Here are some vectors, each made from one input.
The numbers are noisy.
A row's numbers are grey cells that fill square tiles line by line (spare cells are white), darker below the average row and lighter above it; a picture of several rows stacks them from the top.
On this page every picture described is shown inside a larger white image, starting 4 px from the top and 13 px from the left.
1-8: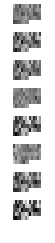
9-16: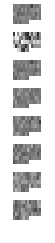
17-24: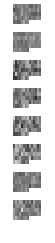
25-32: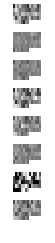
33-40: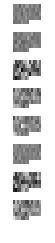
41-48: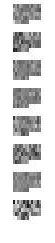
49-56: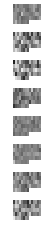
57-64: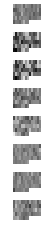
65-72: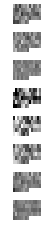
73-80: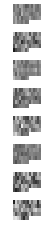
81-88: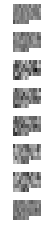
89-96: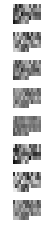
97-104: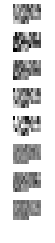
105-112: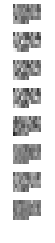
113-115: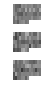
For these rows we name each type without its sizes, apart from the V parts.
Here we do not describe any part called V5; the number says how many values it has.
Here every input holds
a point on a line, together with either four true/false values, or a value of V5.
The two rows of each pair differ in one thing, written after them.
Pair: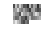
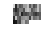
the place on the line
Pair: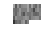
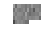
one of the four true/false values
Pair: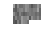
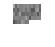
the place on the line
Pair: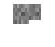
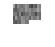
the place on the line
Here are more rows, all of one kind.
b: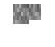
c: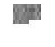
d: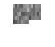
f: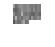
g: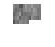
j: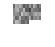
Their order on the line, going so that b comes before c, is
f, b, g, d, c, j.
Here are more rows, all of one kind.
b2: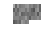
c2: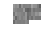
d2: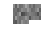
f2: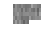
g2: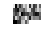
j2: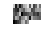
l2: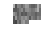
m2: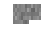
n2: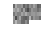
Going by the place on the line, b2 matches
f2, g2 and m2.
